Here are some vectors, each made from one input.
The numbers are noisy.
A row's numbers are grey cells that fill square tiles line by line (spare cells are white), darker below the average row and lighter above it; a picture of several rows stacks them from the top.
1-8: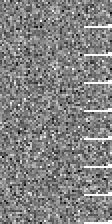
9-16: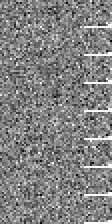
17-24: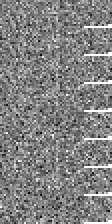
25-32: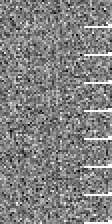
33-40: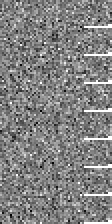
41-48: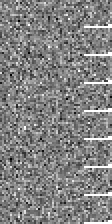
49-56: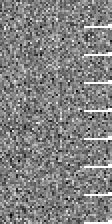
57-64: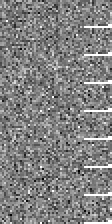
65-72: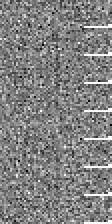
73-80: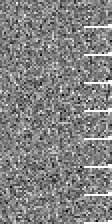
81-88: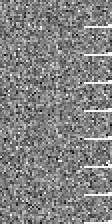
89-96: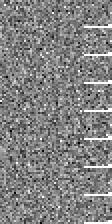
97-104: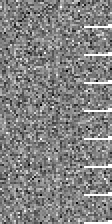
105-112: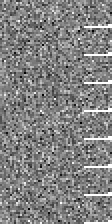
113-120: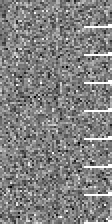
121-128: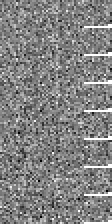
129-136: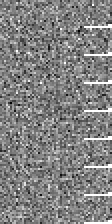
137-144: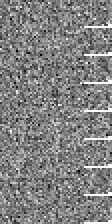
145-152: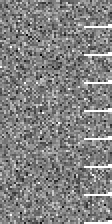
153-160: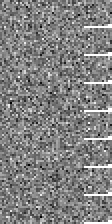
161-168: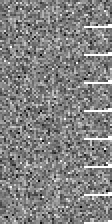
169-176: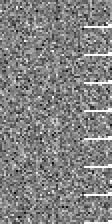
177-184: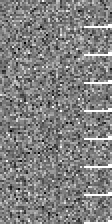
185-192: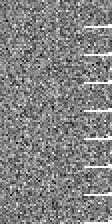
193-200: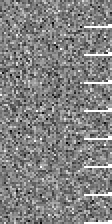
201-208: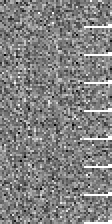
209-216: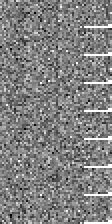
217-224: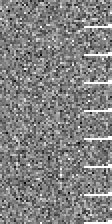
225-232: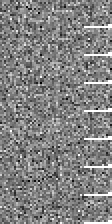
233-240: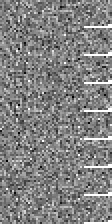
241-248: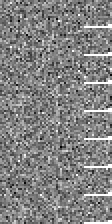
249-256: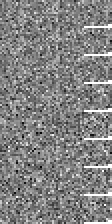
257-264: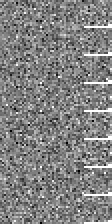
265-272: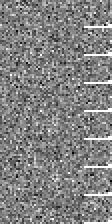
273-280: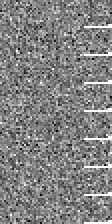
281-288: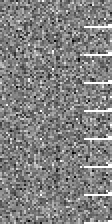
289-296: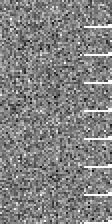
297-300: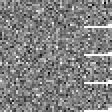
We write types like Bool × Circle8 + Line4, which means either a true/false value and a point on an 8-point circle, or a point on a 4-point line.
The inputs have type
(Bool × Tree10 + Unit) × Tree10 × Tree10.
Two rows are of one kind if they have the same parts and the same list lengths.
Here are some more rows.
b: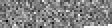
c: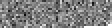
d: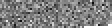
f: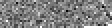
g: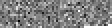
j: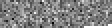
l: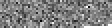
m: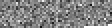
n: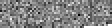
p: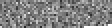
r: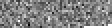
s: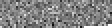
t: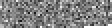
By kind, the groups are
b, j, m, n, p, r, s
c, d, f, g, l, t

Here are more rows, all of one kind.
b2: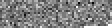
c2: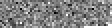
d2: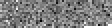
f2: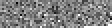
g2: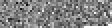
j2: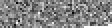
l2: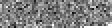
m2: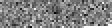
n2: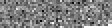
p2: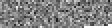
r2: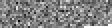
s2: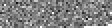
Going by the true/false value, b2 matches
d2, n2, p2 and r2.
